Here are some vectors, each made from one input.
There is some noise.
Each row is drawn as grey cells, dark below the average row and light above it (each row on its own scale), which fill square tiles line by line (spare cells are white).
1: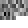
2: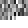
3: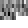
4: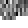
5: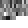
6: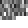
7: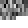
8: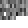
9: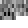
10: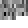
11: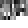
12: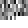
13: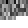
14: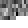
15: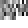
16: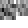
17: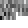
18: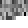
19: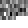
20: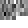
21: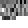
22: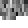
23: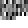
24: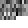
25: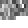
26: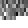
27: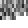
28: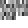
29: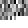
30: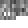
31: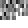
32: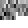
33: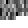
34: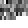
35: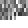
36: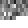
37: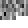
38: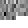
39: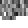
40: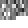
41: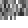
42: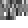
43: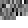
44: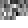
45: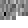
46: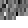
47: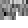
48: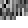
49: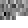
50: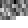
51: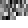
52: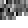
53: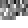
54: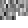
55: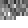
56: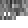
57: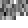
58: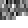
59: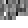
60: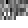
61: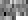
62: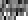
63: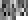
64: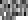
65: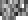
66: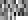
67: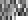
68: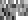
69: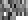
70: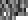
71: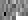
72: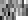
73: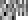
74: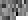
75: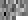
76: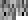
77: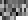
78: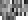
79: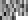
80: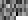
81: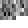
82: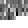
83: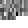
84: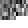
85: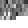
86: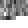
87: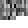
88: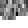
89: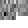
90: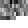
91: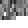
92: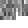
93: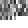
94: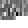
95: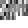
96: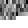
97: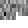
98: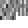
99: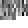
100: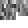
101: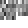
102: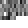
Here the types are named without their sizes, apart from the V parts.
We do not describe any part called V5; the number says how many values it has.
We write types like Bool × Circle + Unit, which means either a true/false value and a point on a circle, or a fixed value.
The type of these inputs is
List(Bool × V5).
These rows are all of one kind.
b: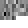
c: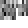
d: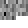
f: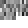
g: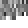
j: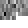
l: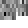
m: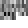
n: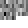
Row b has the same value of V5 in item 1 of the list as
d, j and l.
